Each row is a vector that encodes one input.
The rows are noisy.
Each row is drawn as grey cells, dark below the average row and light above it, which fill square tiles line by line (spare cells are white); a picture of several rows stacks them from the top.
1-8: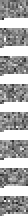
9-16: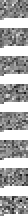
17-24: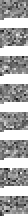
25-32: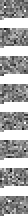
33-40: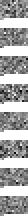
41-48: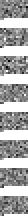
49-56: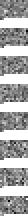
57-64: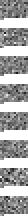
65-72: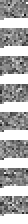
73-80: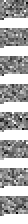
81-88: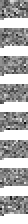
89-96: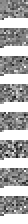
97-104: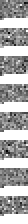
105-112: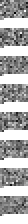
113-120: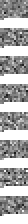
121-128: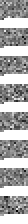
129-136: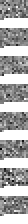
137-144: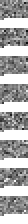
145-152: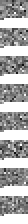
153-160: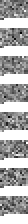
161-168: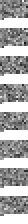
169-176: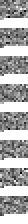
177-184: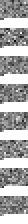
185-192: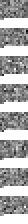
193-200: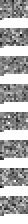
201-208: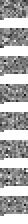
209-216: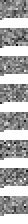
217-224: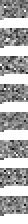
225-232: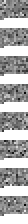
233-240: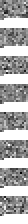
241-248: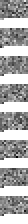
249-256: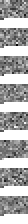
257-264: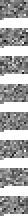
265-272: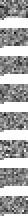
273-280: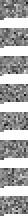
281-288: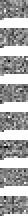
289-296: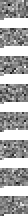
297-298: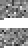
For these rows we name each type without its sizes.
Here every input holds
a node of a tree, together with either a point on a line, or a node of a tree.
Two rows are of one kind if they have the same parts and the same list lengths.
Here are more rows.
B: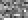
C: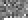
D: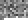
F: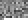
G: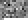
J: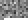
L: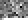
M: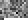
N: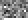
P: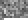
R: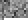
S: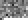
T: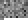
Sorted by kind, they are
B, F, G, J, L, N, P, R, T
C, D, M, S

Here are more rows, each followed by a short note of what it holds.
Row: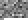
a point on a line and a node of a tree
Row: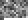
a node of each of two trees
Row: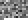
a point on a line and a node of a tree
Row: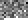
a node of each of two trees
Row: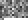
a point on a line and a node of a tree
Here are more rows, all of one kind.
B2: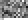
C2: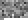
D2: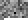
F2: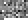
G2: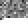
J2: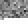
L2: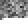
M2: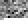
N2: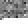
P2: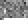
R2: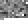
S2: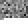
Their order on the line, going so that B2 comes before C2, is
J2, M2, L2, G2, B2, N2, C2, P2, D2, F2, S2, R2.
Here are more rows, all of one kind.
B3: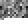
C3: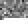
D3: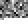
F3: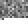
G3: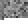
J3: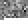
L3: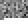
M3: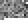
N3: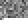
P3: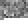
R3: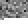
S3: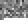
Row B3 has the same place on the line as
C3, F3, R3 and S3.
